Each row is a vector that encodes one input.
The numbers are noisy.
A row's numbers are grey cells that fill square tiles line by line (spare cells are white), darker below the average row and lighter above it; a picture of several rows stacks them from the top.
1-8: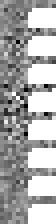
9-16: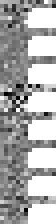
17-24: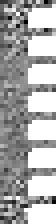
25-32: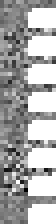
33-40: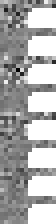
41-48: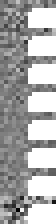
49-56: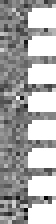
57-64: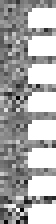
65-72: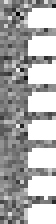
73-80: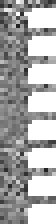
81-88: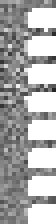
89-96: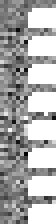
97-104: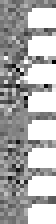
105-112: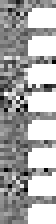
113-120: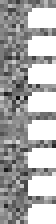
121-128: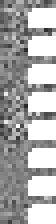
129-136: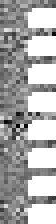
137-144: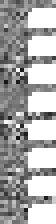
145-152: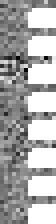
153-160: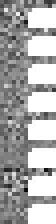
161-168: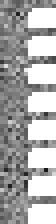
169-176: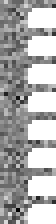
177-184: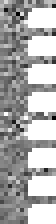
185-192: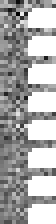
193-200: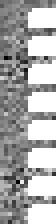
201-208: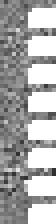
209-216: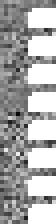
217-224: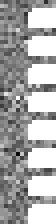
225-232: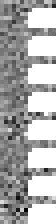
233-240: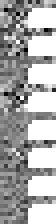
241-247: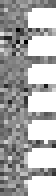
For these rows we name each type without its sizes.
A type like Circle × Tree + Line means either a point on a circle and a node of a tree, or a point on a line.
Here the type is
Line × Line.
